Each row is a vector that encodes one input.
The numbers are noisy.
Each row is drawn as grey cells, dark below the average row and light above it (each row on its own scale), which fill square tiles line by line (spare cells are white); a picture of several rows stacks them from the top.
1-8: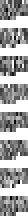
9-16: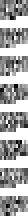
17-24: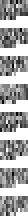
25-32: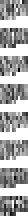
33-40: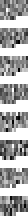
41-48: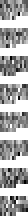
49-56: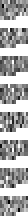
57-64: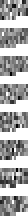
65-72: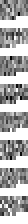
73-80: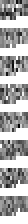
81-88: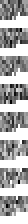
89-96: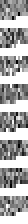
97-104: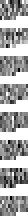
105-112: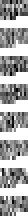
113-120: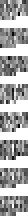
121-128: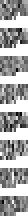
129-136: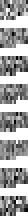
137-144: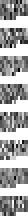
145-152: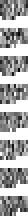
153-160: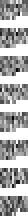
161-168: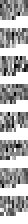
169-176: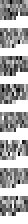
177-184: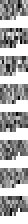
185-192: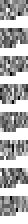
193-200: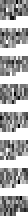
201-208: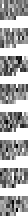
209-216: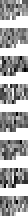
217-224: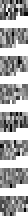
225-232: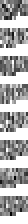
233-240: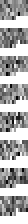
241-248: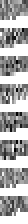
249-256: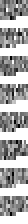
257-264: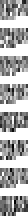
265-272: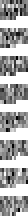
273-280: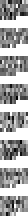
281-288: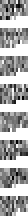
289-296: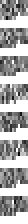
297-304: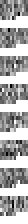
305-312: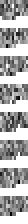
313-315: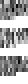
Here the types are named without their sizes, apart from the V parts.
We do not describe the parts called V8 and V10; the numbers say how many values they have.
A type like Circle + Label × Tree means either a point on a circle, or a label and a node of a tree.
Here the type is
(Circle + V10) × V8 + Line.
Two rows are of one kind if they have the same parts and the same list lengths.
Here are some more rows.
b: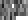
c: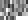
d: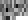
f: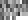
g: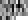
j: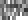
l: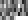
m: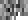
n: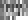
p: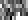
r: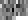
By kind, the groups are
b, d, g, j, m, n, r
c
f, l, p

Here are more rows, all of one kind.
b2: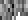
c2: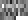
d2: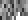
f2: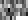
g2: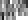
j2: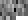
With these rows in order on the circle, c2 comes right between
d2 and g2.
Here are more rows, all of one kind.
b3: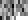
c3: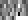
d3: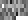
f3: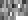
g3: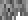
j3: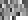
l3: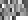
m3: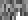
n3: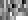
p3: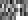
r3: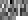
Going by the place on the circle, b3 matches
g3, m3, p3 and r3.
